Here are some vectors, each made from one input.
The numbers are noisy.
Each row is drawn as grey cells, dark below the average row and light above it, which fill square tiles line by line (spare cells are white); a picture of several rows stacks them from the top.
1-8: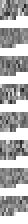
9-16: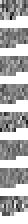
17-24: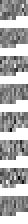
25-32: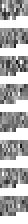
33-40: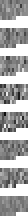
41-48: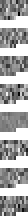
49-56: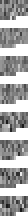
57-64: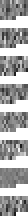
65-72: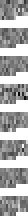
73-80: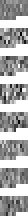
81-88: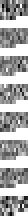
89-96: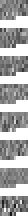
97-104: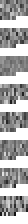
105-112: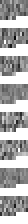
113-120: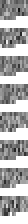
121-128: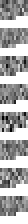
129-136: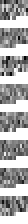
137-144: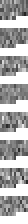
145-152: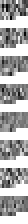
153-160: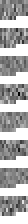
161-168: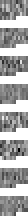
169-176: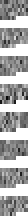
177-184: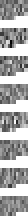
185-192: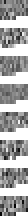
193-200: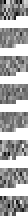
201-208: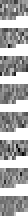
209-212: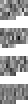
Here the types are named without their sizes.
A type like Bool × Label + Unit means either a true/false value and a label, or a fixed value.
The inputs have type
Bool × Circle + Line.
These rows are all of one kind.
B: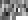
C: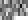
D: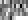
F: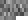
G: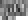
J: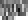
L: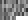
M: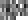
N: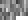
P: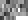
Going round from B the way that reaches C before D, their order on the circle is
B, L, N, J, C, M, P, D, F, G.
